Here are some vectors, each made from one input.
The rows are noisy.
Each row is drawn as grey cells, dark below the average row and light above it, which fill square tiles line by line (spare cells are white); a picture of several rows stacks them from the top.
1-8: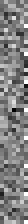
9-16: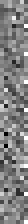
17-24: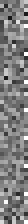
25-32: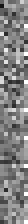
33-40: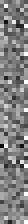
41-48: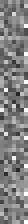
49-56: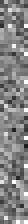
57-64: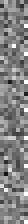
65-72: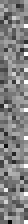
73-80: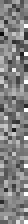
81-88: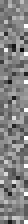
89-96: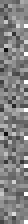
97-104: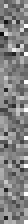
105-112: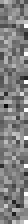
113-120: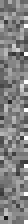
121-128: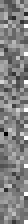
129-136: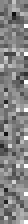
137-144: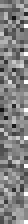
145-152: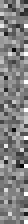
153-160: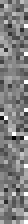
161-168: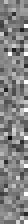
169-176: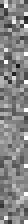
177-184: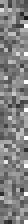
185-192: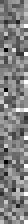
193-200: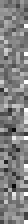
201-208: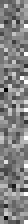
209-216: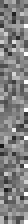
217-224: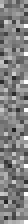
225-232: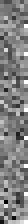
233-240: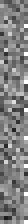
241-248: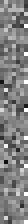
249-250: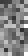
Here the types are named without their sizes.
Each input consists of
a point on each of two lines, together with either a point on a circle, or a fixed value.
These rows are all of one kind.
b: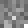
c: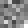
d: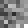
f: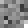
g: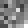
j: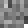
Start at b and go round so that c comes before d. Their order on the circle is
b, j, g, f, c, d.
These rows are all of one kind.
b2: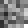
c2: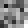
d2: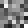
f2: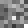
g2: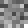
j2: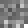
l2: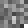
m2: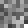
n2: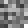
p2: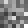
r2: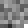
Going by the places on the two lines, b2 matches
d2, n2 and p2.
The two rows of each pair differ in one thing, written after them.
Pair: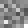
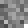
the place on the circle
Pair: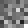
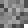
the place on one of the two lines
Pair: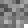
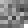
the place on the circle
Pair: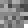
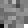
the place on the circle
